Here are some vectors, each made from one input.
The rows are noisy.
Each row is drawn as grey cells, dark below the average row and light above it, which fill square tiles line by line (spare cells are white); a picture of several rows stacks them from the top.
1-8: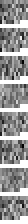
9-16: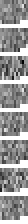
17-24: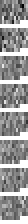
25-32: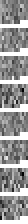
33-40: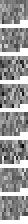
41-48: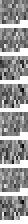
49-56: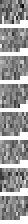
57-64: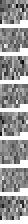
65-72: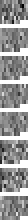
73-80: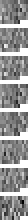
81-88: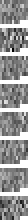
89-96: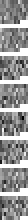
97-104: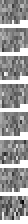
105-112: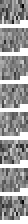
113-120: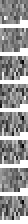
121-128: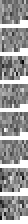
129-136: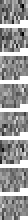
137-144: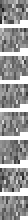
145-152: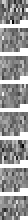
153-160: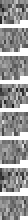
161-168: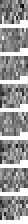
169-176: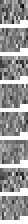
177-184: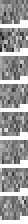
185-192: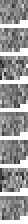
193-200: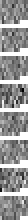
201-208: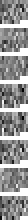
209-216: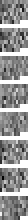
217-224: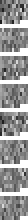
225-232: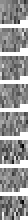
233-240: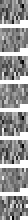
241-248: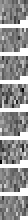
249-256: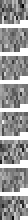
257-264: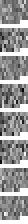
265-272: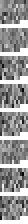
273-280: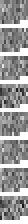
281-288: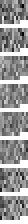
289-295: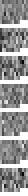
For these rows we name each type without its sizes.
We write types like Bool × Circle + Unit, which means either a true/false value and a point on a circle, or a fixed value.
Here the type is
Bool × Label × (Tree + Unit) + List(Circle).
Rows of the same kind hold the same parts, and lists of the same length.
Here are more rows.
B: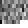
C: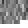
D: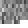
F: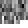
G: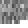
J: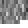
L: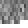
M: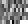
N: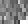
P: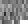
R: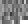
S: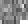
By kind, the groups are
B
C, J, L, N, R
D, G, P, S
F
M

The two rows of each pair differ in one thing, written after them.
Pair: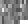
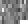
the true/false value
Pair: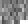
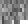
the true/false value
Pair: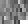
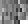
the node of the tree
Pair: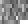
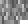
the node of the tree
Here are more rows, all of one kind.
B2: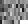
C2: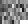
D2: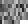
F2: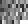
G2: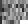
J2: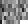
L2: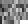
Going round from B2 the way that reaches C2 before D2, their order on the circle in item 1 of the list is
B2, C2, D2, L2, J2, G2, F2.
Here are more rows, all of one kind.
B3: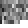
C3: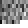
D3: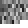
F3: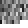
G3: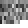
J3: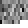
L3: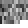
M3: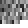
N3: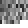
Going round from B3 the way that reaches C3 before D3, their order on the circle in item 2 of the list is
B3, L3, J3, F3, M3, C3, D3, N3, G3.
